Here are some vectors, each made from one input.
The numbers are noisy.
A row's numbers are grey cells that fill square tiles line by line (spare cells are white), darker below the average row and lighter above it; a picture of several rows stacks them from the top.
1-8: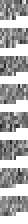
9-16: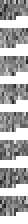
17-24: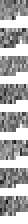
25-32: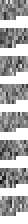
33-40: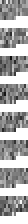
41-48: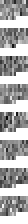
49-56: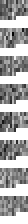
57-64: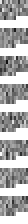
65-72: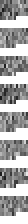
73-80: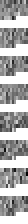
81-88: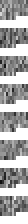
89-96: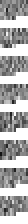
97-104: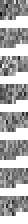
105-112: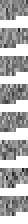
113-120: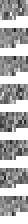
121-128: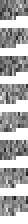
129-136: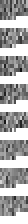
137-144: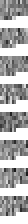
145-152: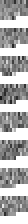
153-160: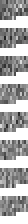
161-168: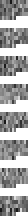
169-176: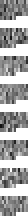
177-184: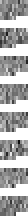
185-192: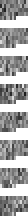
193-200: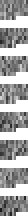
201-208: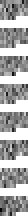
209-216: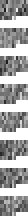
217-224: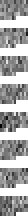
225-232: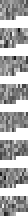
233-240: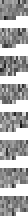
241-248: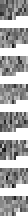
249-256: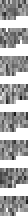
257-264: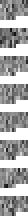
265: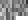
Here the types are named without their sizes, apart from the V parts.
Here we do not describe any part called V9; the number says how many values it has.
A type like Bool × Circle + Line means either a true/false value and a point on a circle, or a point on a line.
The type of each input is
Label × Label × Label + Line + V9.
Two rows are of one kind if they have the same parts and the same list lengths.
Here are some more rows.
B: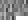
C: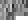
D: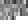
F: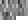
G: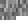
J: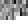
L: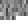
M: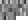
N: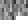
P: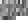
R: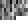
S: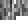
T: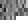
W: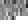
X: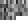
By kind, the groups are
B, C, D, J, L, N, W
F, G, M, P
R, S, T, X

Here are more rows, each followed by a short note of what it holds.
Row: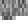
three labels
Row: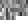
a point on a line
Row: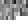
a point on a line
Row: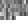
a point on a line
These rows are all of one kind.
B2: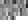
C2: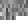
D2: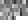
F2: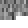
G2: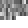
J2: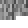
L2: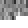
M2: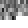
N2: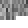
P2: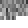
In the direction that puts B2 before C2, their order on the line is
B2, D2, L2, M2, F2, J2, G2, C2, N2, P2.
